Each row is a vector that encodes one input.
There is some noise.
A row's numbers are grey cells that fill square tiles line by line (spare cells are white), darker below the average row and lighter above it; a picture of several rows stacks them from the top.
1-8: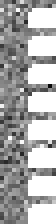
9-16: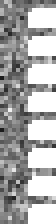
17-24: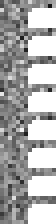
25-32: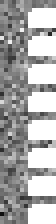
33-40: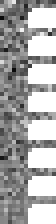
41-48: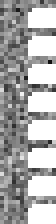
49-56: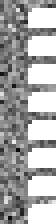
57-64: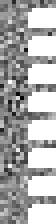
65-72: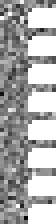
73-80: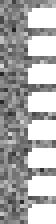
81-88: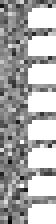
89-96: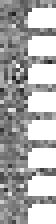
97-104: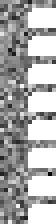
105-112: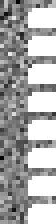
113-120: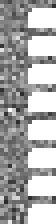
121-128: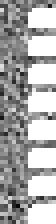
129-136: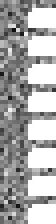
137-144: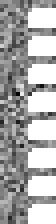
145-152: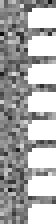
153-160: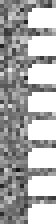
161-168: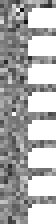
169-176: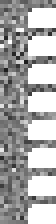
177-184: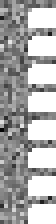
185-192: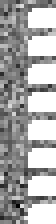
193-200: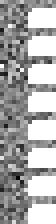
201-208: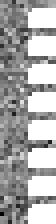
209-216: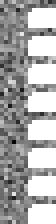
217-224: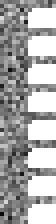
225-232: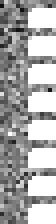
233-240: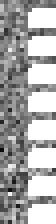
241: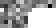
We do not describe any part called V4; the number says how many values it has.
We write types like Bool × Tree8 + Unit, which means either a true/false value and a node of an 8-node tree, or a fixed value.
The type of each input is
((Bool × Bool × Bool × Bool + Unit) × V4 + Line7) × Tree7.
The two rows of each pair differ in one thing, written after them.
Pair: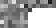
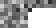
one of the four true/false values
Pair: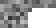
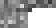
the node of the tree
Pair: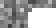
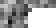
the value of V4
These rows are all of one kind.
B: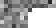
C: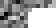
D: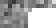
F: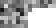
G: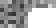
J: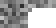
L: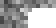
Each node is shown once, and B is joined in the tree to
D and F.
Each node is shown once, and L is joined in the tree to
C and D.
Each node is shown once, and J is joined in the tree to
D and G.
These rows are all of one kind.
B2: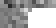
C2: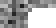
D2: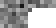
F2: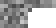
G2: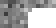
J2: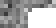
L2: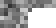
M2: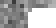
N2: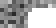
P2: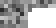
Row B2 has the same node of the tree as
F2, G2 and M2.
